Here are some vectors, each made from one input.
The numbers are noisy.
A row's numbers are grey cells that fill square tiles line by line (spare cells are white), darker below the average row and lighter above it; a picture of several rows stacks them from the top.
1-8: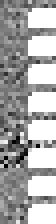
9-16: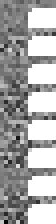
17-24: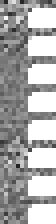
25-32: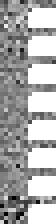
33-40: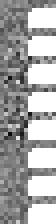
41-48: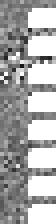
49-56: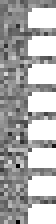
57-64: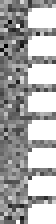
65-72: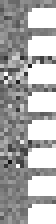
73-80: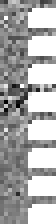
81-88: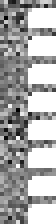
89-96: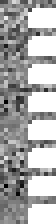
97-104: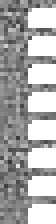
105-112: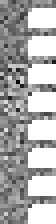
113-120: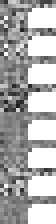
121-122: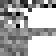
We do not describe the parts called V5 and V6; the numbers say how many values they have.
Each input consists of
a true/false value and a value of V5, together with either a point on a 4-point line, or a value of V6.
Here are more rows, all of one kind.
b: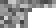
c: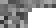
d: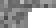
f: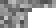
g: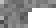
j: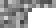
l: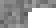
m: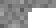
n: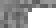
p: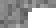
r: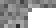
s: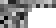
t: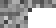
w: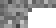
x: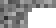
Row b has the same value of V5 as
f, t, w and x.
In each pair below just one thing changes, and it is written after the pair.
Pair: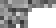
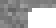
the value of V6
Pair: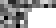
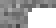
the value of V6
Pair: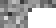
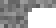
the value of V5
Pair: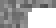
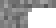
the value of V6
